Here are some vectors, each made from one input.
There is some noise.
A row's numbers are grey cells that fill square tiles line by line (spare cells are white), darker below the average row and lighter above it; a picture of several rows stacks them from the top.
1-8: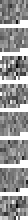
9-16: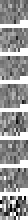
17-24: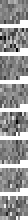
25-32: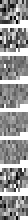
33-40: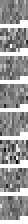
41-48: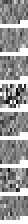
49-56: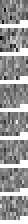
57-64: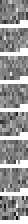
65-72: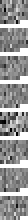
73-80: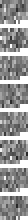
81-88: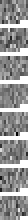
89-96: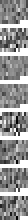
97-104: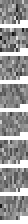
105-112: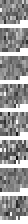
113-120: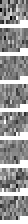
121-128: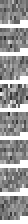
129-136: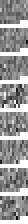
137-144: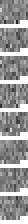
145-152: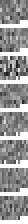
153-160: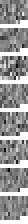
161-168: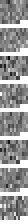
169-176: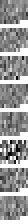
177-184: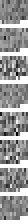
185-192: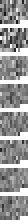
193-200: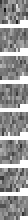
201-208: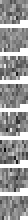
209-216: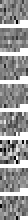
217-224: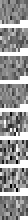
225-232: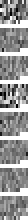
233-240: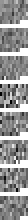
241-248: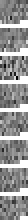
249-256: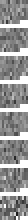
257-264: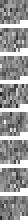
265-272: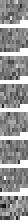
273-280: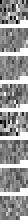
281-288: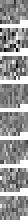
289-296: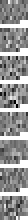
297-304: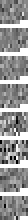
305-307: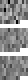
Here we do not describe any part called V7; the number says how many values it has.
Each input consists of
a point on a 12-point line, together with either a point on an 18-point circle, or a value of V7.
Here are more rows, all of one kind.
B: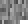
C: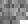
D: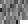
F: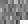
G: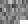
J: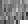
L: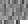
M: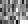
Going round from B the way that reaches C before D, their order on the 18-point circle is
B, J, C, G, F, L, M, D.
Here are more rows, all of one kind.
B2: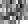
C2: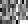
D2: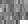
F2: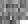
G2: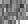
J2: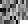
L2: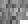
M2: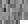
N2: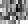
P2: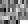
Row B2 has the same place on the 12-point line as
C2, F2, G2 and L2.
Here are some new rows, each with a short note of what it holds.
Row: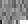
a point on an 18-point circle and a point on a 12-point line
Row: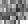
a point on an 18-point circle and a point on a 12-point line
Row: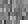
a point on an 18-point circle and a point on a 12-point line
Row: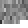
a point on an 18-point circle and a point on a 12-point line
